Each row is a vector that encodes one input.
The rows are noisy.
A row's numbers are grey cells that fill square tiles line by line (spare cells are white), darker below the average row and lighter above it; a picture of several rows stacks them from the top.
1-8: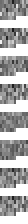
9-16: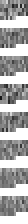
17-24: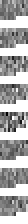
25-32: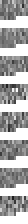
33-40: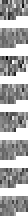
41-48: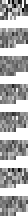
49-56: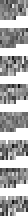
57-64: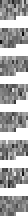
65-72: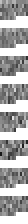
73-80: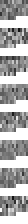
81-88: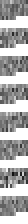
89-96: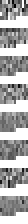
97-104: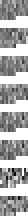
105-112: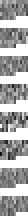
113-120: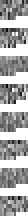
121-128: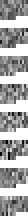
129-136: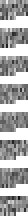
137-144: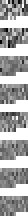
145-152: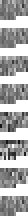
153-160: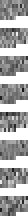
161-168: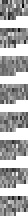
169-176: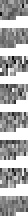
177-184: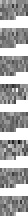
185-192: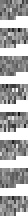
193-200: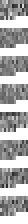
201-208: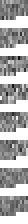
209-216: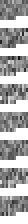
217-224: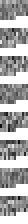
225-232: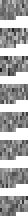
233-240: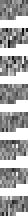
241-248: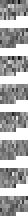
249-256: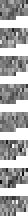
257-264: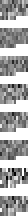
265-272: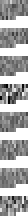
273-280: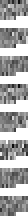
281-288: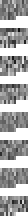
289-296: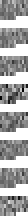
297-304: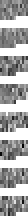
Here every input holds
either a point on a 10-point circle, or a point on a 4-point line.
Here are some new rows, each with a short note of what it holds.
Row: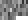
a point on a 10-point circle
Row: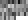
a point on a 4-point line
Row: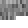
a point on a 10-point circle
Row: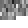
a point on a 4-point line
